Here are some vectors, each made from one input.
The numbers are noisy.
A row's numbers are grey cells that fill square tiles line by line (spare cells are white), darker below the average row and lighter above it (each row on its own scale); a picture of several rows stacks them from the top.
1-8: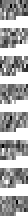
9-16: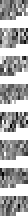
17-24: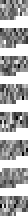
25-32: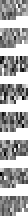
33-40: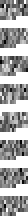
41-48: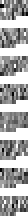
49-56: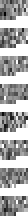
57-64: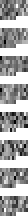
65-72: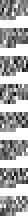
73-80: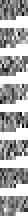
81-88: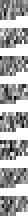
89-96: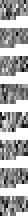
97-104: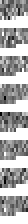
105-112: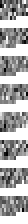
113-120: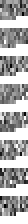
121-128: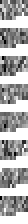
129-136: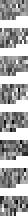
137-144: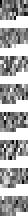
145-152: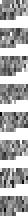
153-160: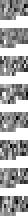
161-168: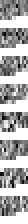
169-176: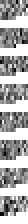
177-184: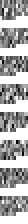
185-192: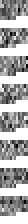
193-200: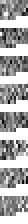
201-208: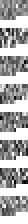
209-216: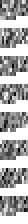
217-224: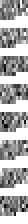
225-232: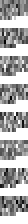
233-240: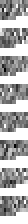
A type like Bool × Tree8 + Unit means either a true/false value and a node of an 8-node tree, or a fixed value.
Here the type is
List2(Label10 × Line9).
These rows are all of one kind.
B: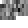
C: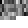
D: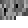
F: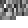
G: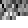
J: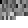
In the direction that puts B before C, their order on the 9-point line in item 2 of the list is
B, G, F, J, C, D.
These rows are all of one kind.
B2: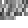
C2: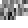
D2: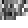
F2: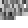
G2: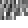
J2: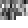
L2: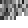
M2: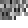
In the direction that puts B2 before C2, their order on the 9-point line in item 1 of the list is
J2, M2, L2, D2, G2, B2, C2, F2.
